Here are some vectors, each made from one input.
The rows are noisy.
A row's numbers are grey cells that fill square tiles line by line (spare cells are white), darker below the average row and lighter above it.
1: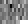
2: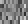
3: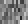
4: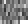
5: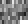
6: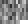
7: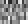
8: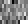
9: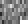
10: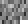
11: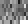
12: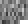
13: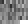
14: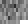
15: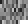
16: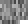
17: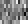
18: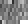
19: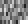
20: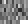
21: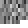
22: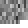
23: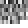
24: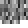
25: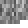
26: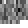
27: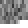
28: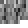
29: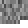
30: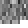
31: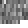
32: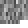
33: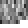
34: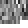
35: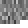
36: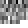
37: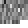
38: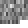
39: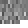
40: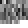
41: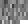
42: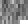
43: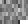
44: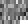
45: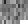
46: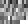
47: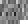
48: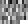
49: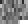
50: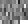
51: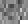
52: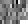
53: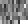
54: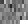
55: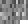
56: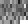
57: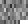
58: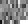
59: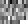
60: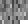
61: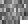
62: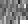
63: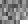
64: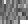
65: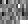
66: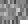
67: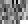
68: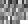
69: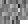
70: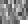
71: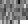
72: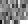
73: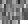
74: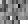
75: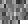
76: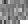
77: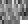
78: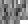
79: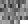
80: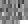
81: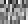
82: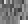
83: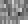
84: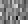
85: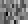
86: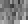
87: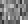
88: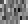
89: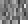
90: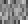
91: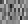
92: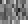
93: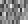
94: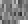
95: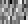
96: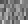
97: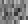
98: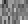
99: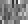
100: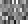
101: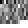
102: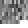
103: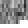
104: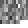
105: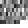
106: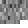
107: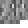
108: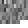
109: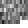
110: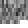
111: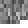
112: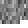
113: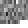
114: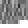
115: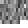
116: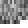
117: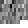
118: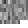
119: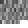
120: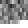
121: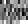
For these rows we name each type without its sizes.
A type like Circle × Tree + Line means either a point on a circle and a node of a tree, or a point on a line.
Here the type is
List(Line).
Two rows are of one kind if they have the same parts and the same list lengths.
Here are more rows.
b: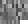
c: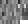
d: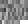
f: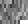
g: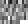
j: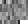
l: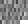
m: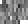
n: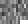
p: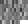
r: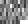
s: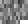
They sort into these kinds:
b, c, n
d, j, l, m, p, r
f, s
g

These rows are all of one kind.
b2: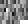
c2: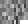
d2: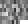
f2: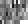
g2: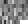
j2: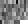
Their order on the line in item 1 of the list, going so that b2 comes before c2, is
f2, j2, b2, g2, d2, c2.
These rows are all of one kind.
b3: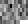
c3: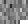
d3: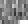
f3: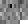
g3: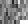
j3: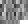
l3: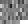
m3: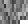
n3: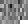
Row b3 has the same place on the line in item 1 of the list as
c3, f3 and l3.
